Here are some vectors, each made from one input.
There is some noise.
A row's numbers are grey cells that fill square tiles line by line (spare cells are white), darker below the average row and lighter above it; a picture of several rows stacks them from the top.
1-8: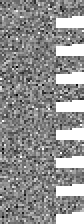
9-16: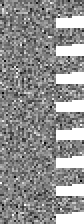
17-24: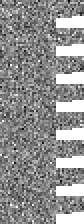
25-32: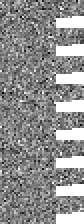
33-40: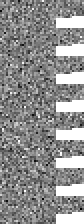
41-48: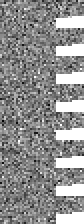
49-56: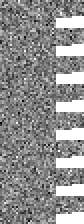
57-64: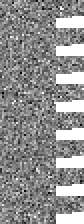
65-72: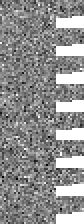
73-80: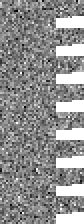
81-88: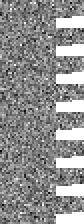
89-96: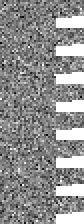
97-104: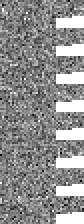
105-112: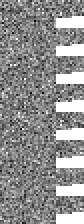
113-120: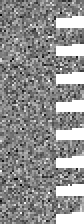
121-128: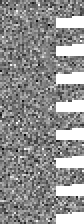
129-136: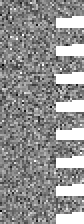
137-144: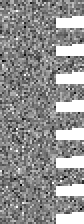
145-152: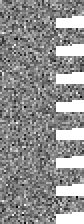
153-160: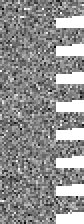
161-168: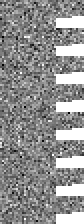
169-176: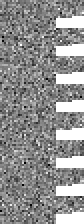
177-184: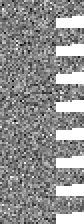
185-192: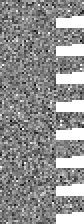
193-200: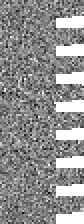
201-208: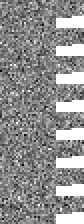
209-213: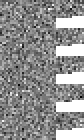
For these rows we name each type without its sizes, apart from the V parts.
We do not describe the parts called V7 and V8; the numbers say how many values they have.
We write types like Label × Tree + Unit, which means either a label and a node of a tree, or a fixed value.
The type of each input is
Bool × Circle + (Tree + V8) × V7.
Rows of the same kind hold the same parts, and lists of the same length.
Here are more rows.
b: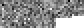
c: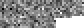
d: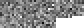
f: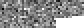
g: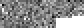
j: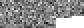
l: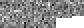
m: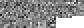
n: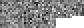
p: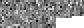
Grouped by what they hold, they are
b, d, g, m
c, f
j, l, n, p

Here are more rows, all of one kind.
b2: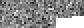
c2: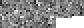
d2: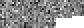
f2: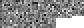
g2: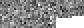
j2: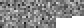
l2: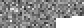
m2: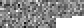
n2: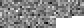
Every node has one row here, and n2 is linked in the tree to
c2 and l2.
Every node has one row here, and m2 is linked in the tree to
c2 and f2.
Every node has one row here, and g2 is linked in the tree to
j2.
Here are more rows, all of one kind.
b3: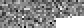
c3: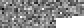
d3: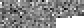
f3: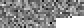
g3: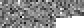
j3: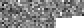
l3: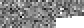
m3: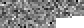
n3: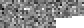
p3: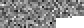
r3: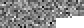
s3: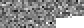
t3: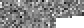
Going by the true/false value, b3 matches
g3, l3 and n3.
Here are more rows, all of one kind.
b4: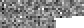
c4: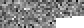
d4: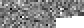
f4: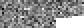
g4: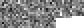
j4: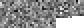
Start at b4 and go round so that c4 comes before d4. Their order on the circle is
b4, f4, c4, j4, d4, g4.
